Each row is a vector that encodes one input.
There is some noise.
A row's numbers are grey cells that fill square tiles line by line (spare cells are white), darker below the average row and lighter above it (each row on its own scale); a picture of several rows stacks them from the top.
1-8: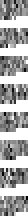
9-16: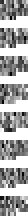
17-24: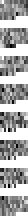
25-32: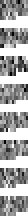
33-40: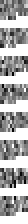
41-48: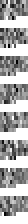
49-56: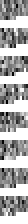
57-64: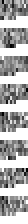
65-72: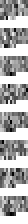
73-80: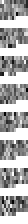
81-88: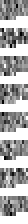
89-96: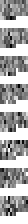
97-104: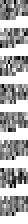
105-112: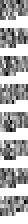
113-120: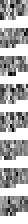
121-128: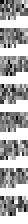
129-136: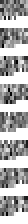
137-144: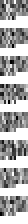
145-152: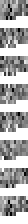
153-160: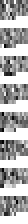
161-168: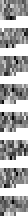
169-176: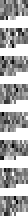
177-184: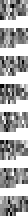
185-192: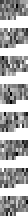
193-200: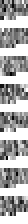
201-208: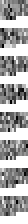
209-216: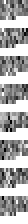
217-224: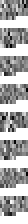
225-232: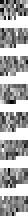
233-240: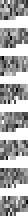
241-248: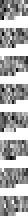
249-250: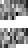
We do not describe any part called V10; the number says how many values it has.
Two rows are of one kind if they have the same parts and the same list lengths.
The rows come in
2 kinds.
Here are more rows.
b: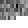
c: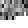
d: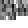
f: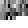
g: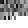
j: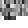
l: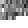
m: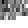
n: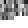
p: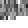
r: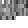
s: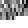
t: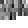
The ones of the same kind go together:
b, d, f, g, j, m, n, p, t
c, l, r, s

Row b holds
a point on an 18-point circle and a true/false value.
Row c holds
a true/false value and a value of V10.
